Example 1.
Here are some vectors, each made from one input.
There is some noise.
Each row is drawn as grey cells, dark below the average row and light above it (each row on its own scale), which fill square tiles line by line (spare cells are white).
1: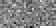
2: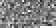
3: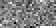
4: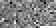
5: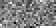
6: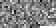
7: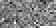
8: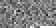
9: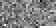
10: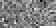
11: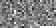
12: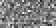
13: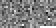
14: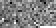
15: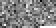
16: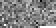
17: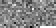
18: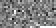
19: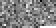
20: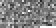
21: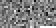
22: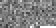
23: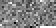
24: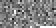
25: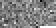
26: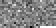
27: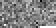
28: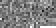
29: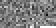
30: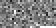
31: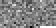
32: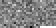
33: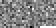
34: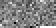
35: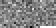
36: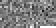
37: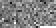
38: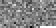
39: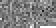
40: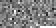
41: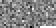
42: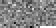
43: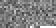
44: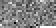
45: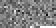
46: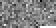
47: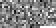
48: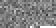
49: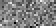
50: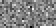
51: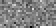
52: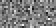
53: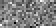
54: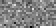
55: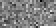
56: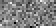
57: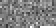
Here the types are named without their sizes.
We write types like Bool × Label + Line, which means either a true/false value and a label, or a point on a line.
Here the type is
List(Line).
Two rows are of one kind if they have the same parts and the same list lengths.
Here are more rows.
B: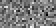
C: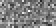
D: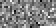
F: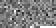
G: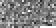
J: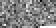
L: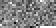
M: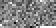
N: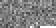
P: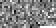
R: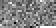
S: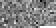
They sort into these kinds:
B, F, J, N, S
C, G
D, L, M, P, R

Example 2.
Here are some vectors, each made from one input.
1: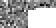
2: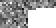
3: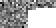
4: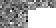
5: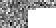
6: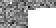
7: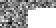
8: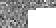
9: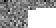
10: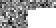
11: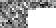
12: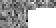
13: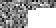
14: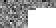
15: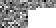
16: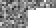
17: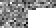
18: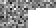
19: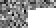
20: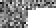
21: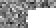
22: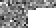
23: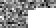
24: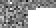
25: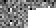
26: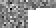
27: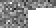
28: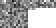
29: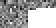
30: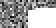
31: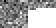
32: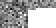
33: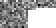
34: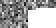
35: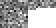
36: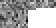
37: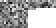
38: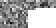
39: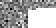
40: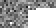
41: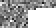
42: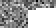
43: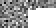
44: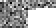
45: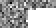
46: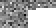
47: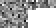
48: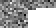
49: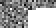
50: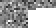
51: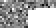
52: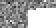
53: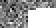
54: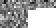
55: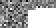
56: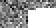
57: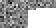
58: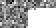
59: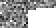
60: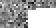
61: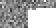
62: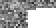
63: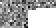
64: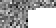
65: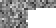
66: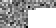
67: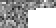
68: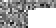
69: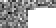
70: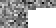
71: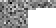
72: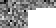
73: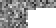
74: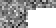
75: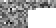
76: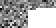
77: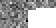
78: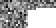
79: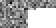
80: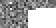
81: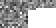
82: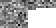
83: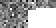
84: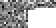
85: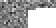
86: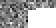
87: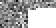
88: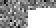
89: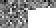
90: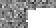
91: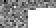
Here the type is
Bool × Bool × Bool + Label5.
